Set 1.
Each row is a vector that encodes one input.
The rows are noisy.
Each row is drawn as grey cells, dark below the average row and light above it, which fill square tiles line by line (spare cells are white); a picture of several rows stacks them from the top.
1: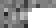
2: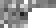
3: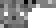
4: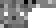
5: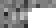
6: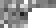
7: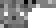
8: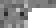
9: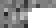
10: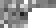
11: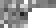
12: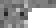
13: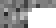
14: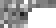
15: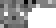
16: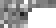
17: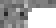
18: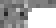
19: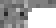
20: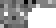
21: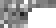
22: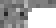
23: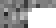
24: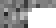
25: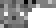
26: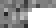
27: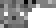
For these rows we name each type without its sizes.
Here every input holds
a point on a line.
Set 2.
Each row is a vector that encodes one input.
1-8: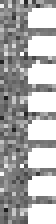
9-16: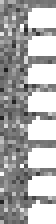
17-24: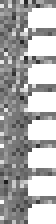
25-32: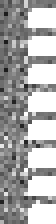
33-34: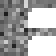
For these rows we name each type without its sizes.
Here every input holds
a point on a circle.
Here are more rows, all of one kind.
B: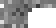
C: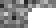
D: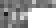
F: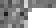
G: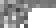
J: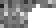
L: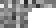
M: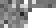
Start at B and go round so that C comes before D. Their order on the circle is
B, L, C, J, D, F, M, G.
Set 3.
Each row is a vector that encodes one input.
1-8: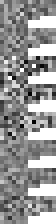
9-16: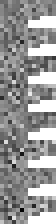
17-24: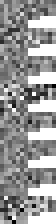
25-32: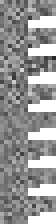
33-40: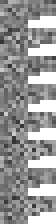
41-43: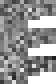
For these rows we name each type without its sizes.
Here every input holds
a point on a line.
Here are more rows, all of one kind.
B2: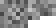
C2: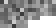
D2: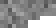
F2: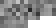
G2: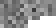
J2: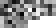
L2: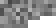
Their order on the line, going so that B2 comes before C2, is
B2, L2, J2, D2, G2, F2, C2.
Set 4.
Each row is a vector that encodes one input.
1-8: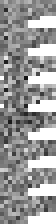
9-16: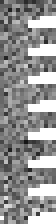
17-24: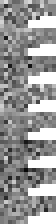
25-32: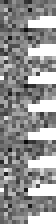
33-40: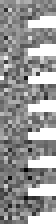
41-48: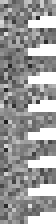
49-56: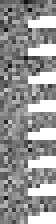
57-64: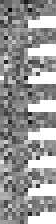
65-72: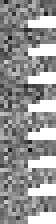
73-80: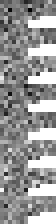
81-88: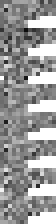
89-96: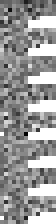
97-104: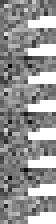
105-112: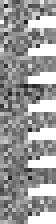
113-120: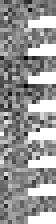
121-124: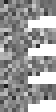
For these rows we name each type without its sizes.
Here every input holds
a point on a line.
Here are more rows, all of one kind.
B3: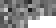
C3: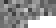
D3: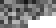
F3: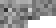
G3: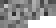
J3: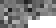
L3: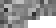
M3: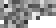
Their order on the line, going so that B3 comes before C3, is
D3, J3, B3, C3, G3, L3, F3, M3.
